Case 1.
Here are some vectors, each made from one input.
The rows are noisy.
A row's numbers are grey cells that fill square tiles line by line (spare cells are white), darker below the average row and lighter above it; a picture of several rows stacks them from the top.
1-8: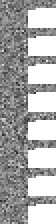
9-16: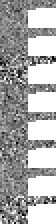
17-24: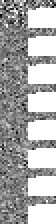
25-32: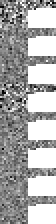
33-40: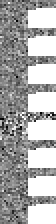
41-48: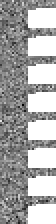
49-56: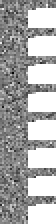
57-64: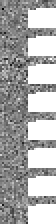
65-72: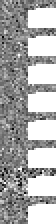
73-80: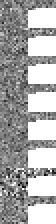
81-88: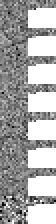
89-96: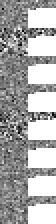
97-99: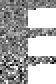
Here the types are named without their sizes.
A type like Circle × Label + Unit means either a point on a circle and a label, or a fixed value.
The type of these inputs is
(Bool × Bool × Bool + Unit) × Line × Line + Label.
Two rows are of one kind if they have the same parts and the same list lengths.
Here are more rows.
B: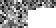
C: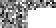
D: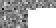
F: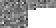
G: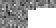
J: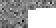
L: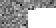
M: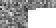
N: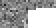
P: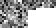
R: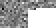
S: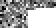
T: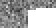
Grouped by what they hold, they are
B, C, P, S
D, G, J, L
F, M, N, R, T

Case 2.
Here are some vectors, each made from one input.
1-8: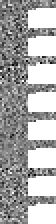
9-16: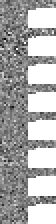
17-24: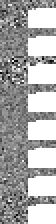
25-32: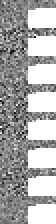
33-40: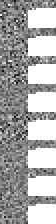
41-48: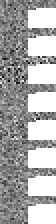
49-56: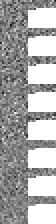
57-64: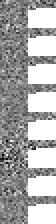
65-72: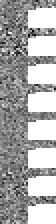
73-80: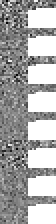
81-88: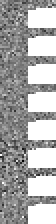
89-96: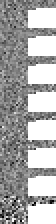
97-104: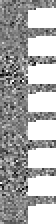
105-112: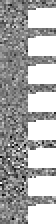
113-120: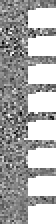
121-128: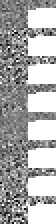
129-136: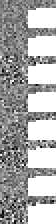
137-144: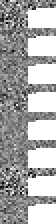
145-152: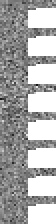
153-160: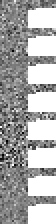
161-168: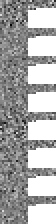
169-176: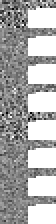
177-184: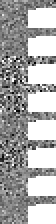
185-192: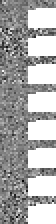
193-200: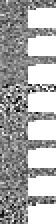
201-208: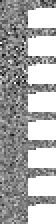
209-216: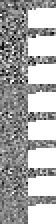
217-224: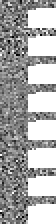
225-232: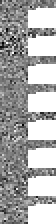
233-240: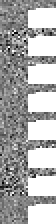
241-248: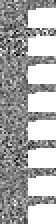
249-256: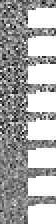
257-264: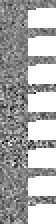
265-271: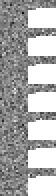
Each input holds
either a point on an 11-point line, or a list of up to two points on a 9-point line.
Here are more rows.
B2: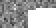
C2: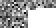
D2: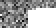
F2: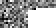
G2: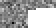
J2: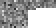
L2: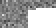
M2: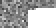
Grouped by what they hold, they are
B2, L2, M2
C2
D2, F2
G2, J2

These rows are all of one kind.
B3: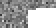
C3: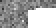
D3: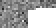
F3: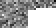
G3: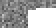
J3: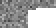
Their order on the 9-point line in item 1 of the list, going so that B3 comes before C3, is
F3, G3, B3, J3, C3, D3.
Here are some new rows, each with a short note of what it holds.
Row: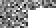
the empty list
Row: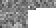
a list of two items
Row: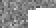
a list of two items
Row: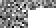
the empty list
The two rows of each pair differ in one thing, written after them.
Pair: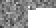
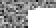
the place on the 9-point line in item 1 of the list
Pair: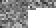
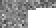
the place on the 9-point line in item 1 of the list
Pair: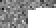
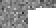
the place on the 9-point line in item 2 of the list
